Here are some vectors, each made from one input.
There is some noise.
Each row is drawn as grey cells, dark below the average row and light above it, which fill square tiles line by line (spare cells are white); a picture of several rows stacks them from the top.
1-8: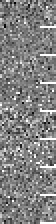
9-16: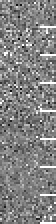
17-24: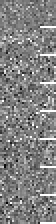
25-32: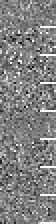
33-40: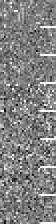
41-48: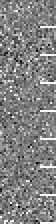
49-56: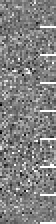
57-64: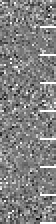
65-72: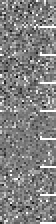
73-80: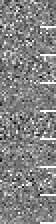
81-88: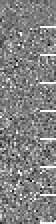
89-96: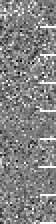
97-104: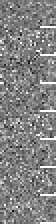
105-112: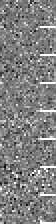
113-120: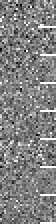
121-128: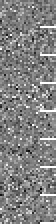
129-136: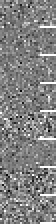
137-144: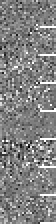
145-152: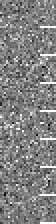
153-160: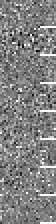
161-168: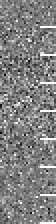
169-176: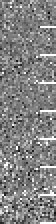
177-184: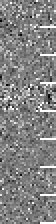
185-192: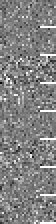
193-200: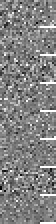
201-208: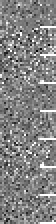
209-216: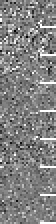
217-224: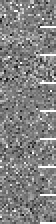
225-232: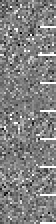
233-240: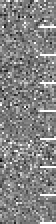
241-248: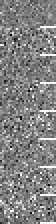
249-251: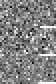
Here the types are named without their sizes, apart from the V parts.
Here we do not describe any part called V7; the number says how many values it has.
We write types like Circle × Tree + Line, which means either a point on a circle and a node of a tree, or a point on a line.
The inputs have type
Bool × (Line + V7) × (Tree + Unit).
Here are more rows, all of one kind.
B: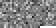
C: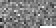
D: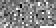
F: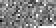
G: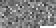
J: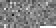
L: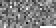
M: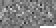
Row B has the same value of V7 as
D and L.
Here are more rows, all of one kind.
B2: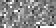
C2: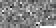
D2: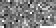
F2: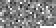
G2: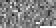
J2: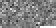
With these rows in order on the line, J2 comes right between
C2 and G2.
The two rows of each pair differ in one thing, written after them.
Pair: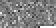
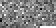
the place on the line
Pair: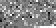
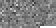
the true/false value
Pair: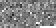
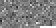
the place on the line
